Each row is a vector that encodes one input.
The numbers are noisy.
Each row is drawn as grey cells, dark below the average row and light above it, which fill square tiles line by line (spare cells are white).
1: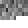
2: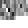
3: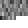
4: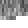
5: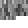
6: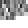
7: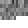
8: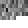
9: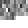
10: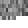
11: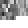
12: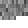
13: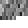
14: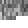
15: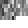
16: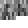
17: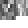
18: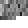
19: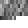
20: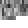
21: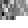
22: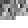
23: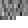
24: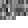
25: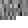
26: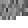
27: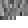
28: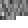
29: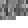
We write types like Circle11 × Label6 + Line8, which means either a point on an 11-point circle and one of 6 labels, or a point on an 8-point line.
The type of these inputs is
Line6.
